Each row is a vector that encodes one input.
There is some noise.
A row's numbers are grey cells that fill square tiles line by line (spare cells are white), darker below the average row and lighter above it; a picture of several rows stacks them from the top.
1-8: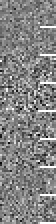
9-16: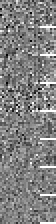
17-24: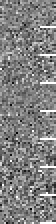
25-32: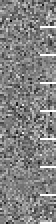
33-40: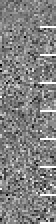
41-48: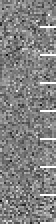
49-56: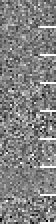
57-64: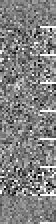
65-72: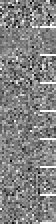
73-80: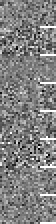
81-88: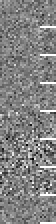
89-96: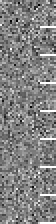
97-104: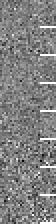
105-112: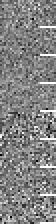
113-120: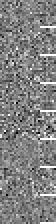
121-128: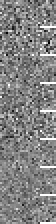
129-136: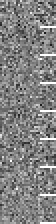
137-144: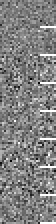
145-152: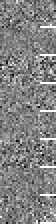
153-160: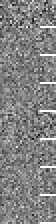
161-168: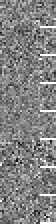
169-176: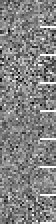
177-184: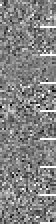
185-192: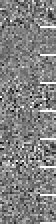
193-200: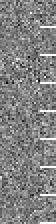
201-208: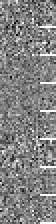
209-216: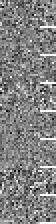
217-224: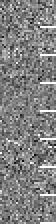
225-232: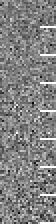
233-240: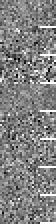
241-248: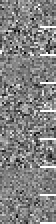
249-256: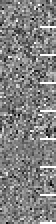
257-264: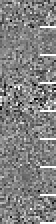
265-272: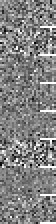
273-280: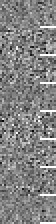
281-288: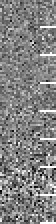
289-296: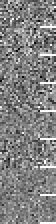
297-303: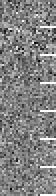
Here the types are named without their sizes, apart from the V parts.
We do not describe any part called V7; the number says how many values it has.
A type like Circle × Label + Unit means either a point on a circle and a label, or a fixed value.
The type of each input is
(Bool × Circle + Unit) × ((Line + Tree) × Tree + V7).
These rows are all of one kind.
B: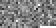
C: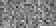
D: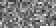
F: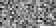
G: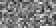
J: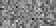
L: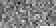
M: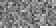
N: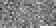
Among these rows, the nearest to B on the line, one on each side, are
G and M.
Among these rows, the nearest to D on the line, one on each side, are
J and M.
